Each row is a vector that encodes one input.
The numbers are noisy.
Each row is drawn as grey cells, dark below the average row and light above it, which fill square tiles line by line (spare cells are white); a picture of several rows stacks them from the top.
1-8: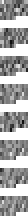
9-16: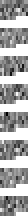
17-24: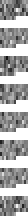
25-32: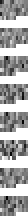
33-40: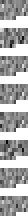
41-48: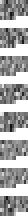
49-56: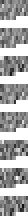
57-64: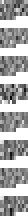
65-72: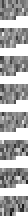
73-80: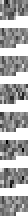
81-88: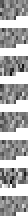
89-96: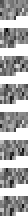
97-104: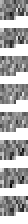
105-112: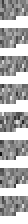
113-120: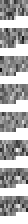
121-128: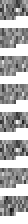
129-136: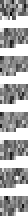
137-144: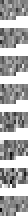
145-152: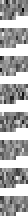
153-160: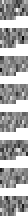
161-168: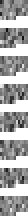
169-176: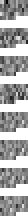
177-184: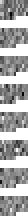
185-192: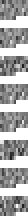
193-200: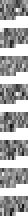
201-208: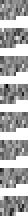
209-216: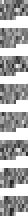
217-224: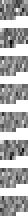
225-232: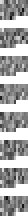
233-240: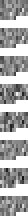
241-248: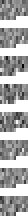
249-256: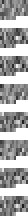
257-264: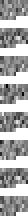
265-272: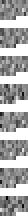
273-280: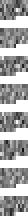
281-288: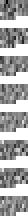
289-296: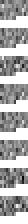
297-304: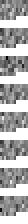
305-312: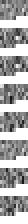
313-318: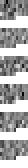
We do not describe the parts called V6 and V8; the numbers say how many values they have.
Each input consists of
either a point on a 4-point line, a true/false value, a value of V6 and a value of V8, or a list of up to three points on a 5-point line.
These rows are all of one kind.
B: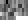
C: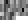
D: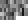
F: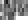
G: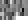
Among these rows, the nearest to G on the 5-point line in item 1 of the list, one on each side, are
D and F.
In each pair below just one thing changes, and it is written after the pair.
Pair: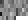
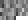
the place on the 4-point line
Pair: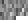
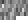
the value of V6
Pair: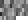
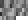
the true/false value
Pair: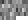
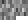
the place on the 4-point line
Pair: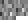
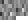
the true/false value
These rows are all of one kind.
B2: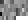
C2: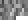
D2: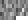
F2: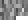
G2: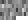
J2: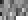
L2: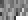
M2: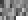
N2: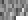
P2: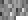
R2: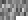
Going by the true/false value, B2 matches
D2, F2 and N2.
